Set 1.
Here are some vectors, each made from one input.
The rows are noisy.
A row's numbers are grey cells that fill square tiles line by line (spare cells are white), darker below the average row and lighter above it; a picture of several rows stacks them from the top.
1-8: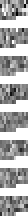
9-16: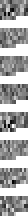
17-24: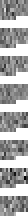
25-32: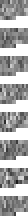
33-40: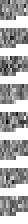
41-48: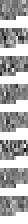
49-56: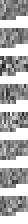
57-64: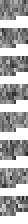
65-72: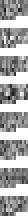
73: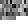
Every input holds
a point on an 8-point line.
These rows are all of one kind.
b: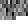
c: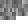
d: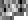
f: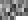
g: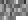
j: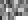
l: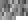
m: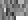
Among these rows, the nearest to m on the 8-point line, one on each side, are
c and l.
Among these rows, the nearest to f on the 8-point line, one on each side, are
g and j.
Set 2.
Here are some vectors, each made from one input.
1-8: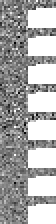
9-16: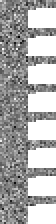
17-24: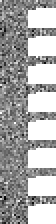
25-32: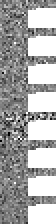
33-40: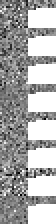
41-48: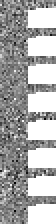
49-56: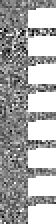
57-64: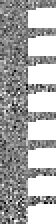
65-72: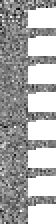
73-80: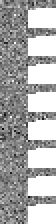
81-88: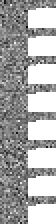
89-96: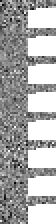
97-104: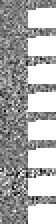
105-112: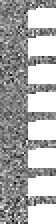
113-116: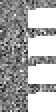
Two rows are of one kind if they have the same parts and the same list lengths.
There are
2 kinds of row.
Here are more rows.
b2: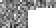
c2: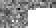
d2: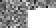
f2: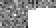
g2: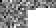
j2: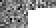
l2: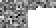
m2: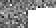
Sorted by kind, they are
b2, c2, d2, f2, g2, j2, m2
l2

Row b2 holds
a point on an 8-point circle.
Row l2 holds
a fixed value.
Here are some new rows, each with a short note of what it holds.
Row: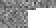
a point on an 8-point circle
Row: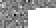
a point on an 8-point circle
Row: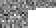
a point on an 8-point circle
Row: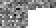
a point on an 8-point circle
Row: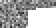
a point on an 8-point circle
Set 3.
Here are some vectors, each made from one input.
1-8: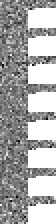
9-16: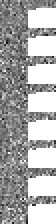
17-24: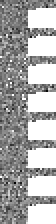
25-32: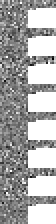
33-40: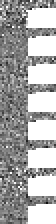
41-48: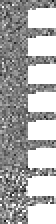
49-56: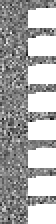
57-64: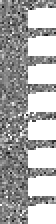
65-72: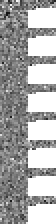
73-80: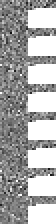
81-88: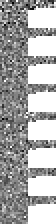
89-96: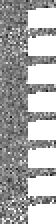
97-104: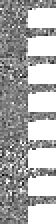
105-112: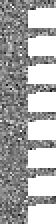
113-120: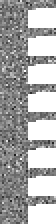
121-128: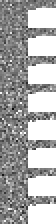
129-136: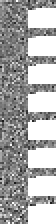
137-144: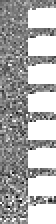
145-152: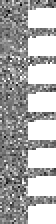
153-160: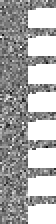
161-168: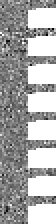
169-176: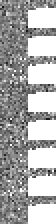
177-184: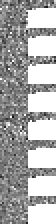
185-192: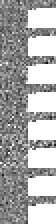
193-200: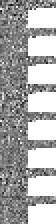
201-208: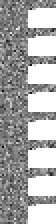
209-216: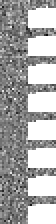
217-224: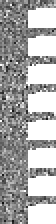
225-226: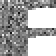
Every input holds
either a point on an 8-point circle, or a fixed value.
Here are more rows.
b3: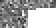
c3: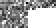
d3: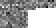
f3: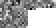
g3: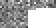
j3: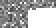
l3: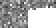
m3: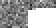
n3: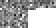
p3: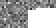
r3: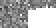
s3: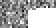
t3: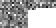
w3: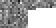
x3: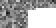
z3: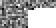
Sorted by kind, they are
b3, c3
d3, f3, g3, j3, l3, m3, n3, p3, r3, s3, t3, w3, x3, z3

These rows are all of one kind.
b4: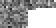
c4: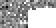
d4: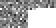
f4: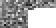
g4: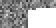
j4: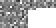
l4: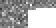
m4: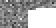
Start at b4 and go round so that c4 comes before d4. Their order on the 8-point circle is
b4, g4, l4, c4, m4, f4, d4, j4.
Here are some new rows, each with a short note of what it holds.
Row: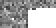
a point on an 8-point circle
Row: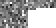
a fixed value
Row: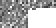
a point on an 8-point circle
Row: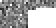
a point on an 8-point circle
